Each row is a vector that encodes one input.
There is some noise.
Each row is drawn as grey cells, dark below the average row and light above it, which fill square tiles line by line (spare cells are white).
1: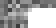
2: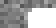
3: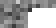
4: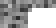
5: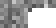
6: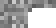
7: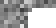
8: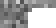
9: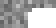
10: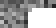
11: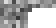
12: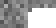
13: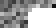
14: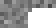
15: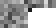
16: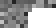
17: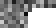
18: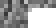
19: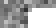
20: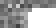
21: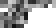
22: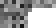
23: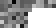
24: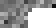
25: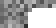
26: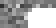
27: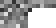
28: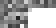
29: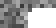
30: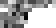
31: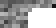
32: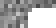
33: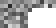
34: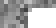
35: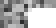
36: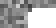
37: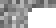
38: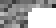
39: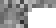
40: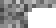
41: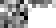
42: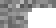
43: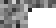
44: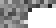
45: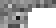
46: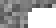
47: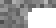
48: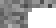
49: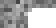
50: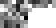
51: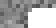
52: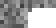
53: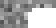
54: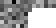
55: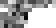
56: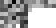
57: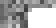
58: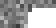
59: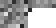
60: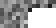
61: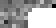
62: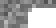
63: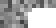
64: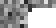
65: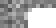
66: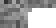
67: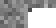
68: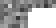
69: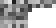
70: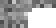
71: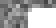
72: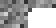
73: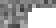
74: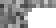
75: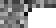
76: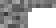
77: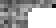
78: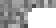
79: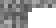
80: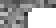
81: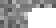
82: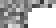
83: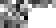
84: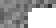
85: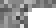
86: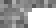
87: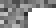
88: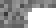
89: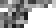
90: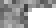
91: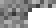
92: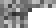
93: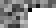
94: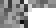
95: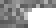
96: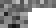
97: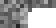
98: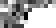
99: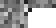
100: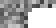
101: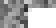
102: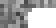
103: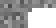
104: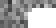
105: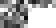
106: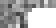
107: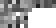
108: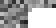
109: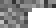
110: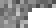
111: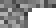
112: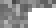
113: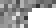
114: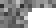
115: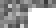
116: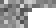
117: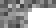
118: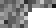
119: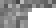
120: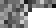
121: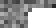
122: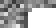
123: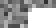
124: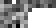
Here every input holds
a list of up to three points on a 9-point line.
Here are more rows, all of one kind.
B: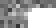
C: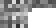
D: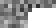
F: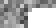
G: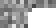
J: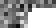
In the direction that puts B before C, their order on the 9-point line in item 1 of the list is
F, D, J, B, C, G.
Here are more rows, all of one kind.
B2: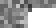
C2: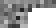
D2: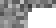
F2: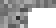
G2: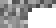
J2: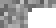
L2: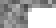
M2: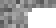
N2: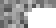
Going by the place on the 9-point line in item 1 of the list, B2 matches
J2 and M2.
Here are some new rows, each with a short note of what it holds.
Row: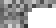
a list of three items
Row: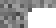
a list of three items
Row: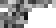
the empty list
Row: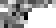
the empty list
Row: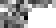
the empty list
